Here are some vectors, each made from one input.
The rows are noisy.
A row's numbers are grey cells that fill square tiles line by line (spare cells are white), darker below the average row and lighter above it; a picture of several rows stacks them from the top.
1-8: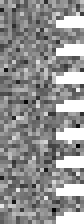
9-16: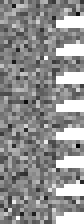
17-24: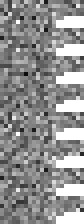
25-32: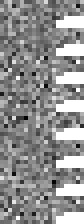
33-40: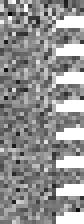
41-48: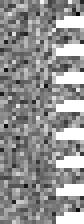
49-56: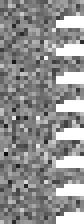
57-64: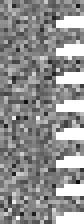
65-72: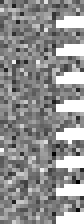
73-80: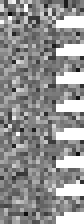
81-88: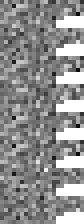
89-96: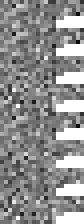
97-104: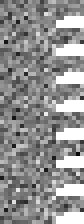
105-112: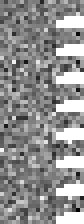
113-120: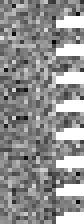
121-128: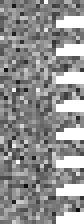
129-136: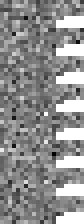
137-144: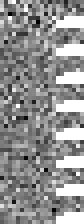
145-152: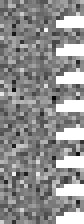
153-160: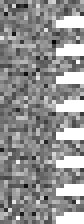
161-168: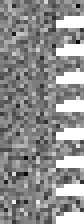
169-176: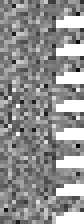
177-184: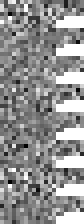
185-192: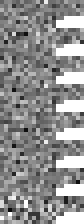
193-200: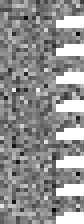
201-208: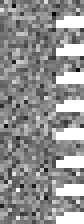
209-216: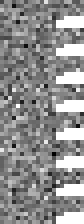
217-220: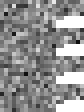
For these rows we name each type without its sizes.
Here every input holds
a list of points on a line.
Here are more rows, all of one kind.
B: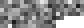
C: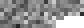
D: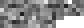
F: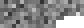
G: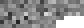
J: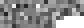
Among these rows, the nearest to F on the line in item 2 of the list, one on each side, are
D and J.
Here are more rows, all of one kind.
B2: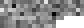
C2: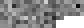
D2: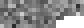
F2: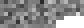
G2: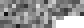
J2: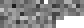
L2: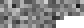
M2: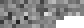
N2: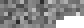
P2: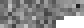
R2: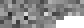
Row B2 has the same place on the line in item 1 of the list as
C2, J2 and L2.
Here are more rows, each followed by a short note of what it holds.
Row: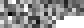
the empty list
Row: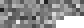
a list of one item
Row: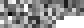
the empty list
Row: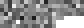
a list of one item
